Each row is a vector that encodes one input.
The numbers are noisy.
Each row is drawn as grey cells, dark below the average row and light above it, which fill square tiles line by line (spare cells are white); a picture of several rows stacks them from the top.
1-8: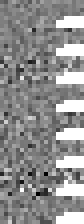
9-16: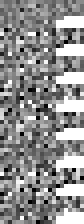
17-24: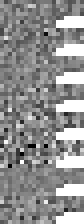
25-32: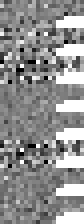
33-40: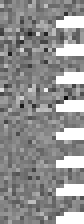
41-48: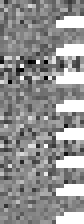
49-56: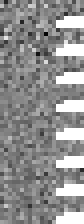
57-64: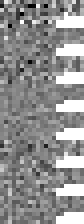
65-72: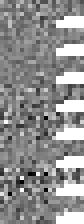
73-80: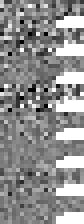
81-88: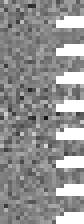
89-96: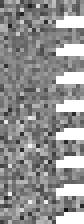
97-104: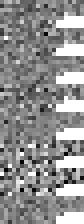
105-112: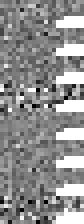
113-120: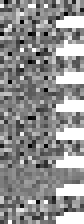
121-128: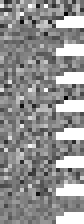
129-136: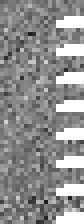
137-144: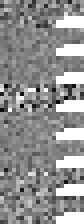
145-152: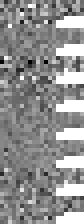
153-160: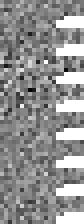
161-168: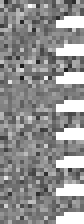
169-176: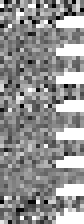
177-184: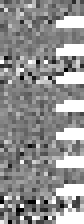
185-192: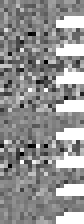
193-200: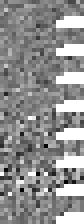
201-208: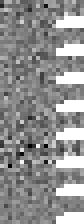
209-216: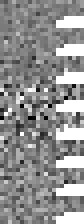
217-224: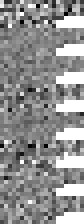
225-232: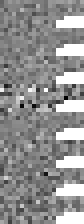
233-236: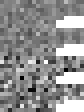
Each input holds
four true/false values, together with either a fixed value, or a point on each of two 6-point lines.
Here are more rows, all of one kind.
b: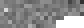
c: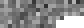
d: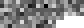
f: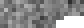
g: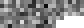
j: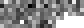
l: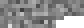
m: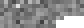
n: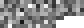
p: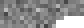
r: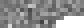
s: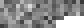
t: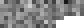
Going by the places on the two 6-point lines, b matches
d and t.
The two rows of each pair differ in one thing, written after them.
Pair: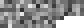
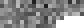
the place on one of the two 6-point lines
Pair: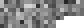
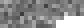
the place on one of the two 6-point lines
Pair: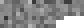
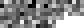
the place on one of the two 6-point lines
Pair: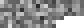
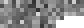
one of the four true/false values
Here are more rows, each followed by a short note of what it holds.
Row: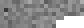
four true/false values
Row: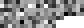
four true/false values
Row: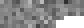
a point on each of two 6-point lines and four true/false values
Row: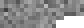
four true/false values
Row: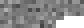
a point on each of two 6-point lines and four true/false values
